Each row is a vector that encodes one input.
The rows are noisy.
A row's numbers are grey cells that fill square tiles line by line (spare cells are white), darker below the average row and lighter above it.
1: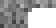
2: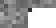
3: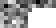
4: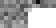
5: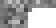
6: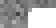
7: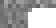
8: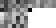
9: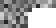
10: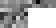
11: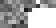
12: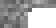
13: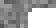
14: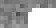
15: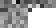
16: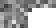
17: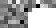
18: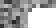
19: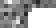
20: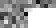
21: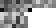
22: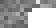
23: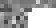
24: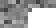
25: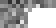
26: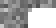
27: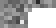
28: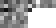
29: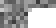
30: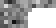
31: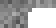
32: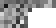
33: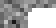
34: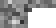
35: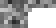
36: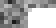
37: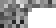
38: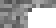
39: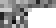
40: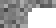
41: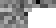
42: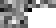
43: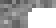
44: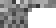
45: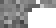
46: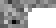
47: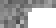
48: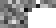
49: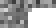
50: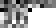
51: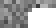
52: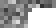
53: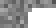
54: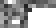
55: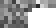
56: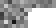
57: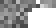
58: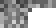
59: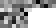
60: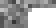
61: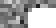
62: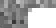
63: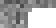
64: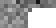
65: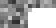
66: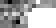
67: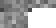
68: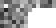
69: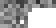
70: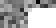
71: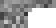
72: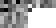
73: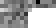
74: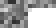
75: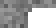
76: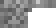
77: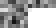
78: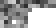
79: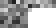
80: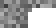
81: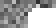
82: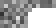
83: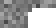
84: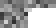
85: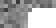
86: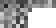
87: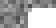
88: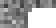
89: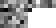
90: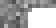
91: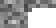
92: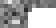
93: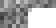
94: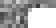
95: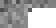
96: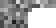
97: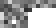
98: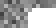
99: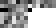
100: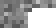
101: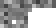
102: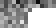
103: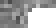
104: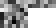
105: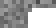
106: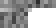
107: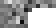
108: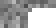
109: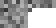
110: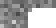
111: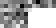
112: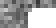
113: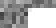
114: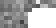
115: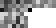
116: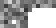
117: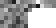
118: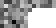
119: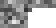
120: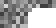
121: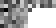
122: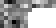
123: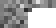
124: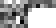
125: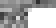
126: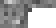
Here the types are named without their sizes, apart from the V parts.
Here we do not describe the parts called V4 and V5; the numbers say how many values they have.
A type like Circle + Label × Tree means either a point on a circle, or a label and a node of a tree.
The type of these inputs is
Bool × Circle × V4 × V5.
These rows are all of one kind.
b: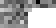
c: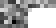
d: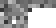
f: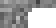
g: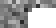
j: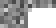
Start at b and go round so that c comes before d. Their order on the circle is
b, c, f, g, d, j.
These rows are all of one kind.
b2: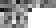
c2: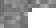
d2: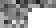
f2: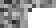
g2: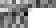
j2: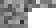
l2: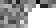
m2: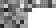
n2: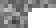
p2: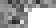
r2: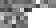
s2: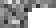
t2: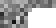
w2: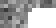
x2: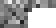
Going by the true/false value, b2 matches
c2, j2, r2 and w2.
